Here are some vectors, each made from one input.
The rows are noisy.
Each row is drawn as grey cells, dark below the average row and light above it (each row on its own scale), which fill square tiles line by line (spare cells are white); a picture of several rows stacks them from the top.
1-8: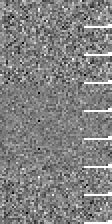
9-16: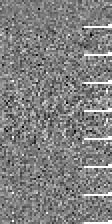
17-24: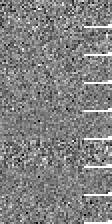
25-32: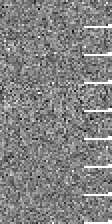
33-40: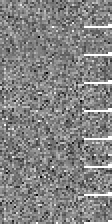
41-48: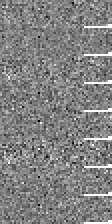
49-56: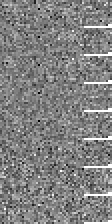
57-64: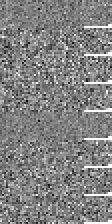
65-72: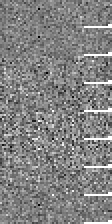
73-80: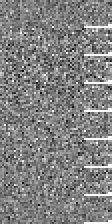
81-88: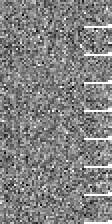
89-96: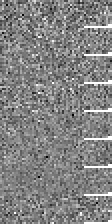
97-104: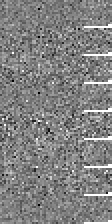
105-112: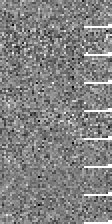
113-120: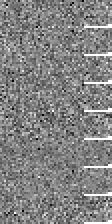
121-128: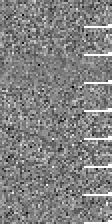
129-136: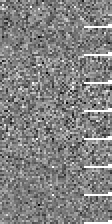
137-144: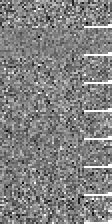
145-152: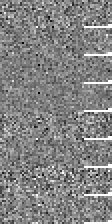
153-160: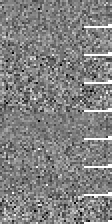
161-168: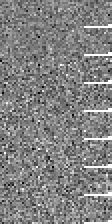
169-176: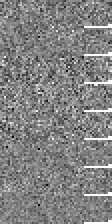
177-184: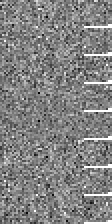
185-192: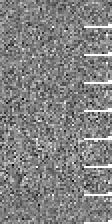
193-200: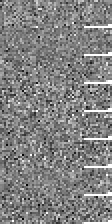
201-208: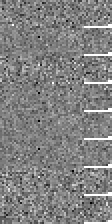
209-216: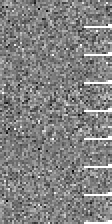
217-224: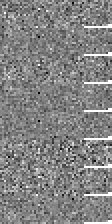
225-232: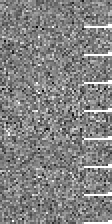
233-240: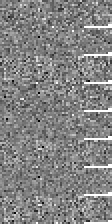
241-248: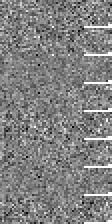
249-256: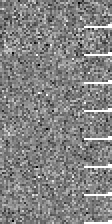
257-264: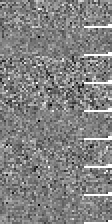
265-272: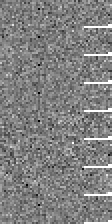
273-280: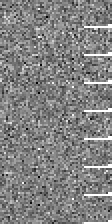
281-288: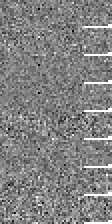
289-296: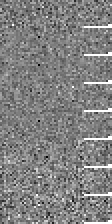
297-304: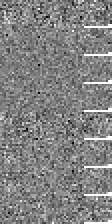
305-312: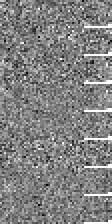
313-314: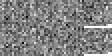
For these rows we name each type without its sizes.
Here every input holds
a point on a circle, together with either a fixed value, or three true/false values.
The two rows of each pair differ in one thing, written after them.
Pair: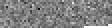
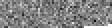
one of the three true/false values
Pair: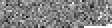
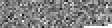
one of the three true/false values
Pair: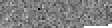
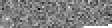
one of the three true/false values
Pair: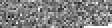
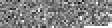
the place on the circle
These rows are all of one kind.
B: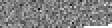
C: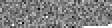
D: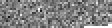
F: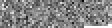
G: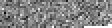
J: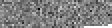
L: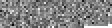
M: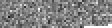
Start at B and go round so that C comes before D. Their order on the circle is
B, F, J, C, G, D, M, L.
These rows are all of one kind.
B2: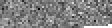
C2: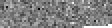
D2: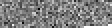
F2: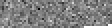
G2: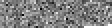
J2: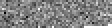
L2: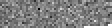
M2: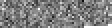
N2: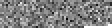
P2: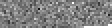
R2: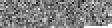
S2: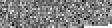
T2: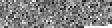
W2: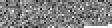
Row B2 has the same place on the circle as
F2, S2 and T2.
